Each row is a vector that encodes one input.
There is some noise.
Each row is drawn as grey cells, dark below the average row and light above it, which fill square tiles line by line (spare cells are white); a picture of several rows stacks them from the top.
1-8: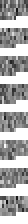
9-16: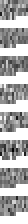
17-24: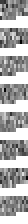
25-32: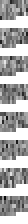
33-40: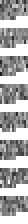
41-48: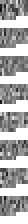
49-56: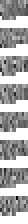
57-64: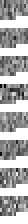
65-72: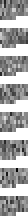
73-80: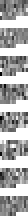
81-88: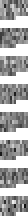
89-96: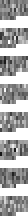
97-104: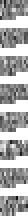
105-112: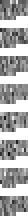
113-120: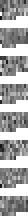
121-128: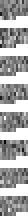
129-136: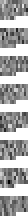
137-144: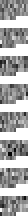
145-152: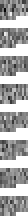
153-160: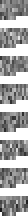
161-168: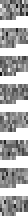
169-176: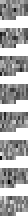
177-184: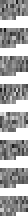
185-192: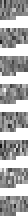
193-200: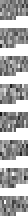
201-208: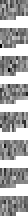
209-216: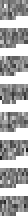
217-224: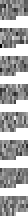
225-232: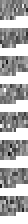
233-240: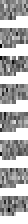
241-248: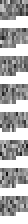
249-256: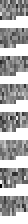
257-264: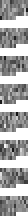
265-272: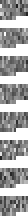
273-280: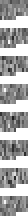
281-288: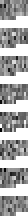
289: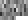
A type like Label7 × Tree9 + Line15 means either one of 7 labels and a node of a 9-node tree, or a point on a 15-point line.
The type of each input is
(Circle6 + Circle14) × Label8.
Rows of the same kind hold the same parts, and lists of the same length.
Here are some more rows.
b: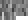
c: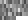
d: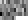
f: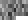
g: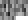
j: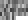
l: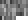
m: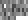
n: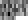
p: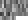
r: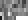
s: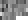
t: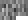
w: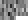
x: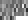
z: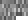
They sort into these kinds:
b, c, j, l, m, p, r, s, z
d, f, g, n, t, w, x

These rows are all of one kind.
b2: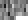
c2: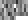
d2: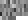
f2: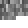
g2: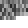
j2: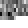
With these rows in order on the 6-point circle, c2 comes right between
d2 and j2.
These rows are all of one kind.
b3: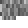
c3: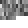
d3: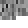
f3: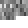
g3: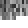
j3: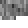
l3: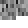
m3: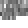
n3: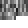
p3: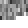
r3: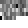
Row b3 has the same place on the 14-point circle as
g3, j3, l3 and m3.
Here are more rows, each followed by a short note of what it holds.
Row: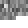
a point on a 6-point circle and one of 8 labels
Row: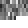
a point on a 6-point circle and one of 8 labels
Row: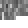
a point on a 14-point circle and one of 8 labels
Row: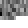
a point on a 6-point circle and one of 8 labels
